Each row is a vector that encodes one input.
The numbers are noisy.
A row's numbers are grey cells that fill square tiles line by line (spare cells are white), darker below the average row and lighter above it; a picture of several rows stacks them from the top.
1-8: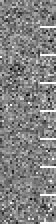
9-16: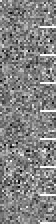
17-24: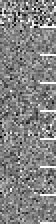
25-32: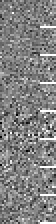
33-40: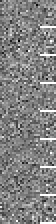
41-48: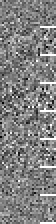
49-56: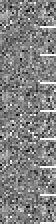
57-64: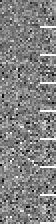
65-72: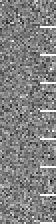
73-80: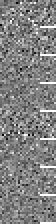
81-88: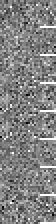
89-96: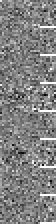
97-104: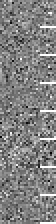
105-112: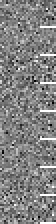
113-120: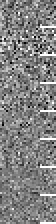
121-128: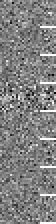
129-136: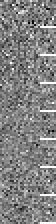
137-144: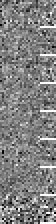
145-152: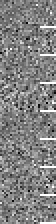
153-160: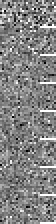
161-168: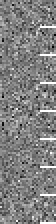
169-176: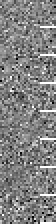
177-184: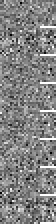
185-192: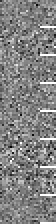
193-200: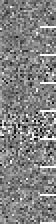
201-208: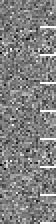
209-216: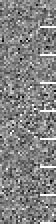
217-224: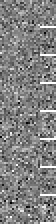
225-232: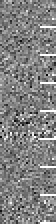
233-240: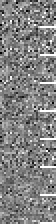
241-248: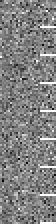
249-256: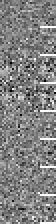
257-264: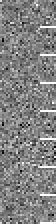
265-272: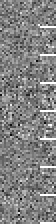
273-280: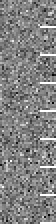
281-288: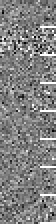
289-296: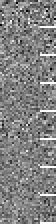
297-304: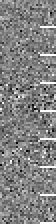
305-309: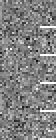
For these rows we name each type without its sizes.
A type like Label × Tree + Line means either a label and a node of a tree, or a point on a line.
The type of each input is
List(Line).
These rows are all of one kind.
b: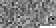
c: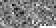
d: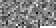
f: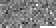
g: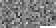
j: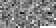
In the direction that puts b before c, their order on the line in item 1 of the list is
f, b, g, c, j, d.
